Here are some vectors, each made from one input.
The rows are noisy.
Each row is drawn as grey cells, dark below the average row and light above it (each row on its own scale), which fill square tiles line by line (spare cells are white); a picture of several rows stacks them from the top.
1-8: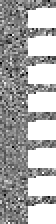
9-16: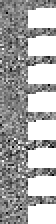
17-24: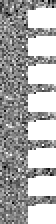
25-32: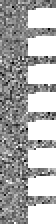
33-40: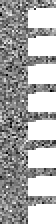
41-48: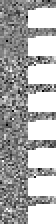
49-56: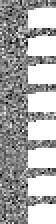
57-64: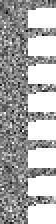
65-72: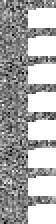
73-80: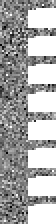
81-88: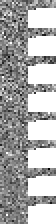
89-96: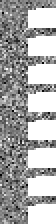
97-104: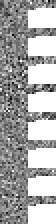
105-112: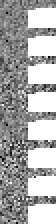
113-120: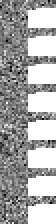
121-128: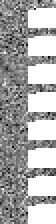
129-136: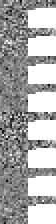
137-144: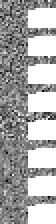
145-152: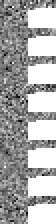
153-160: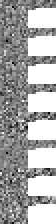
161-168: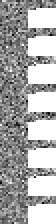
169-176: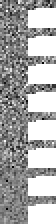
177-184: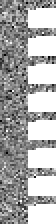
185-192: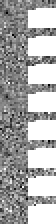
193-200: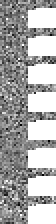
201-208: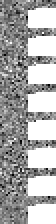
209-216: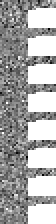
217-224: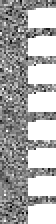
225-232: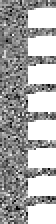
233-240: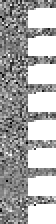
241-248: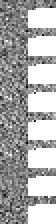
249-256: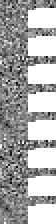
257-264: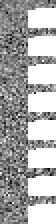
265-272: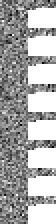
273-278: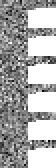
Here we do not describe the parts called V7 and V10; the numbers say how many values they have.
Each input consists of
either a value of V7 and a value of V10, or a list of up to two points on a 12-point line.
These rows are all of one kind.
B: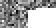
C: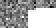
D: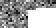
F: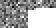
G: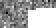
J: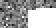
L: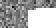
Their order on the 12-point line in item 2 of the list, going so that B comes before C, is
F, B, C, L, D, J, G.
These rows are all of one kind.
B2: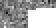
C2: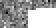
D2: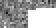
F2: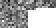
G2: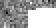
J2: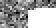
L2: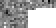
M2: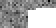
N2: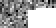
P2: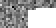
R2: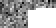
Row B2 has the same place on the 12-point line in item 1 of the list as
C2, D2, G2 and L2.
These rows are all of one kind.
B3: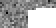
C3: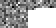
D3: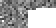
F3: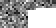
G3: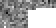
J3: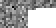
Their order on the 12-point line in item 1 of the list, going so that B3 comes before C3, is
G3, B3, F3, D3, J3, C3.
